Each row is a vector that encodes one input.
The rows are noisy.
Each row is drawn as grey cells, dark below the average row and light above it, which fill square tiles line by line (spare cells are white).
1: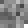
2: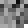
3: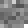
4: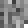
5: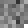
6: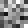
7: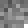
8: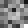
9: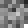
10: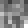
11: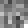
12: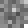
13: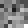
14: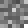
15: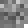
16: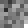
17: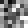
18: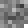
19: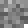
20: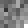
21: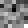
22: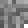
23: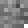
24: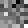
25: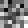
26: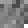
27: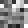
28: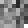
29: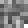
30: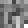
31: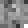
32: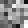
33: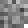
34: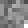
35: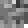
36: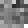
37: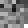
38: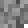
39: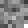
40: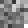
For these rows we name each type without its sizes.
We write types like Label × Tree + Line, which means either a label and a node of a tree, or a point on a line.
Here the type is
Label + Line.
